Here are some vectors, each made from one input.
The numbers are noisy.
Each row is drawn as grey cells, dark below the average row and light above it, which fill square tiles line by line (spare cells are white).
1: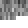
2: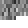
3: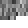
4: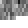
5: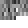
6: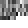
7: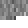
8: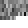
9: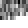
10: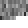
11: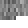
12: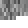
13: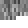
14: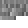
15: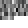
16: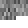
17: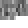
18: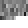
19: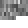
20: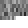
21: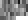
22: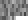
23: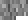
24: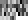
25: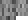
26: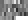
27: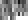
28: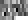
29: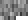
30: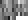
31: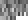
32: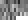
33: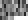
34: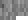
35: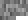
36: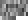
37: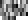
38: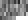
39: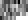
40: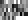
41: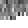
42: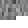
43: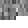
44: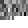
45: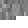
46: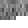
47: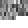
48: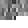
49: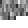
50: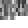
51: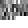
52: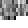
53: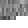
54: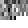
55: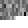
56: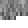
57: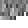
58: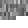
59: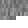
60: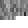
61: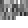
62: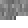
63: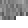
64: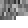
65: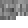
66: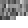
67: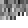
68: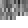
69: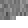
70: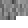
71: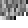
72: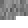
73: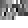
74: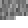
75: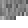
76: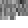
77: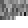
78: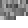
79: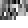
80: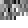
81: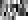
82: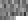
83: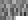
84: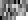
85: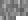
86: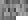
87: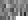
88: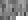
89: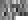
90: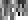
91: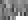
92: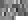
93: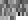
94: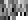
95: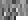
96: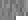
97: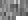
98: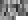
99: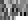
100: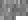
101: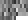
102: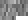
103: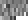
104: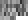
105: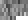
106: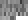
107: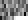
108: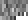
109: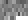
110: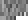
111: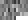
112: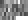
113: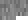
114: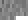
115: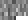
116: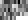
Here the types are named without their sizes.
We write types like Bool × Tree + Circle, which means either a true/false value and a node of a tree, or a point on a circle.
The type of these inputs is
Circle × Circle × Line × Line.
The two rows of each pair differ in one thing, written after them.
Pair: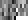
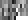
the place on one of the two lines
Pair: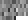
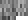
the place on one of the two circles
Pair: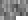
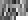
the place on one of the two lines
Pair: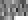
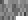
the place on one of the two lines
